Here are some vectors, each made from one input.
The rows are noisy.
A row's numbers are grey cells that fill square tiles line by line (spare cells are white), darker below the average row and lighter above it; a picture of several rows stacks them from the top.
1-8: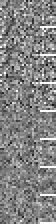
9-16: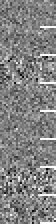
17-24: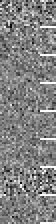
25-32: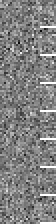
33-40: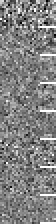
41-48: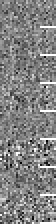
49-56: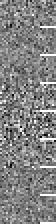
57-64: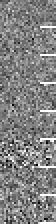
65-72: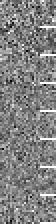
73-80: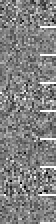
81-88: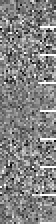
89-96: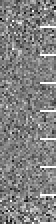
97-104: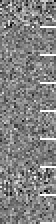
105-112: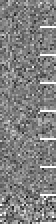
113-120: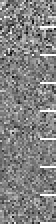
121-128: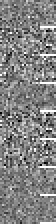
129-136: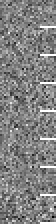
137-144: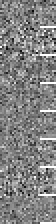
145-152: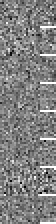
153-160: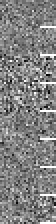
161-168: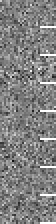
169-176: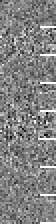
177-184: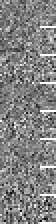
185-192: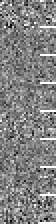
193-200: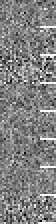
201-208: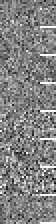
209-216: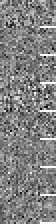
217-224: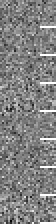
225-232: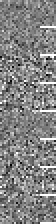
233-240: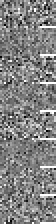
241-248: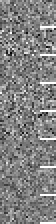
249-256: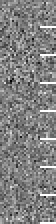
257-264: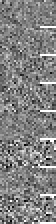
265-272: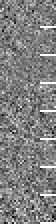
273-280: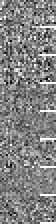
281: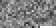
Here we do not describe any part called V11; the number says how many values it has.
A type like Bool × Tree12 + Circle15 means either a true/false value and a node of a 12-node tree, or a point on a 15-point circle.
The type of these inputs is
(Circle8 + V11) × Line5 + Tree7.
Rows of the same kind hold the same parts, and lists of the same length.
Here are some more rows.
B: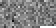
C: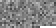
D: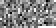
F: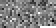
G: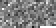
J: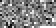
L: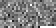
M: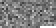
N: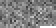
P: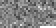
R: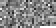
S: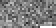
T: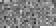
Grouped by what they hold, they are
B, C, G, L, T
D, J, R
F, M, N, P, S

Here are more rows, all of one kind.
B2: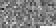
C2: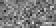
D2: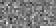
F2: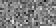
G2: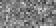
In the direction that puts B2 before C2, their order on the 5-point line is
G2, B2, D2, C2, F2.
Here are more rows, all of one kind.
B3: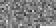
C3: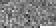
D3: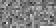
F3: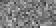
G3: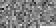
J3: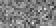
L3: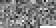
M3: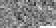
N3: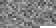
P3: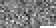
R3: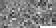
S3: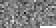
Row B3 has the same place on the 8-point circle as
C3, G3, P3 and S3.
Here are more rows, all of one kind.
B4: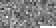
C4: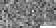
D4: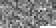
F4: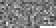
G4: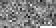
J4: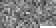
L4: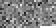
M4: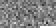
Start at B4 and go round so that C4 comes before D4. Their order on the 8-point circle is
B4, F4, C4, J4, L4, G4, D4, M4.
